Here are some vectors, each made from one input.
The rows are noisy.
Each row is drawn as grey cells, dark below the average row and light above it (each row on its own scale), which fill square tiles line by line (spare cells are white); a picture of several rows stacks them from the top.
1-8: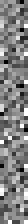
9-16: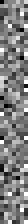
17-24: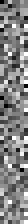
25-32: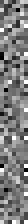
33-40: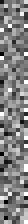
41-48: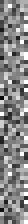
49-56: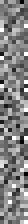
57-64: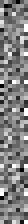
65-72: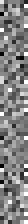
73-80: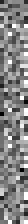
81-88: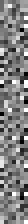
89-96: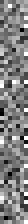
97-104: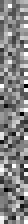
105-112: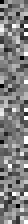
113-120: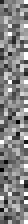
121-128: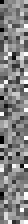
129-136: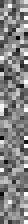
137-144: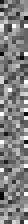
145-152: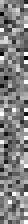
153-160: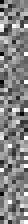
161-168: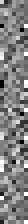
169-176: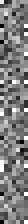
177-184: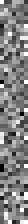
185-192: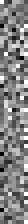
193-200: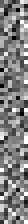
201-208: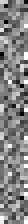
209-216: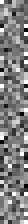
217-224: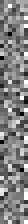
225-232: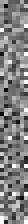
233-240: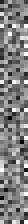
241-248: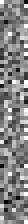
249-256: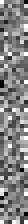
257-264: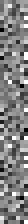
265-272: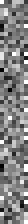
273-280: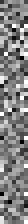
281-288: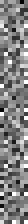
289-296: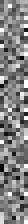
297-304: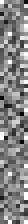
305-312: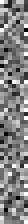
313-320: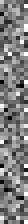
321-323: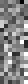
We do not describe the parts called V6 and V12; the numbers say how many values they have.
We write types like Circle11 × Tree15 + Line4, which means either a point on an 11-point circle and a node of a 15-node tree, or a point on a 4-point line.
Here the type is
((Circle11 + Line7) × V12 + Tree7) × V6.
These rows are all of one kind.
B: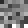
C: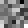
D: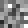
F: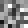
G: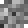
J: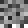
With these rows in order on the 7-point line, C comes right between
G and J.
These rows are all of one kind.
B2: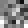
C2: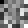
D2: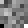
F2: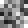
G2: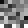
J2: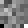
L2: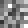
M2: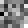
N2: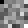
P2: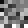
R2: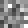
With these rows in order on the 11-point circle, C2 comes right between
D2 and M2.
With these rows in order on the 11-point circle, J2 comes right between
D2 and N2.
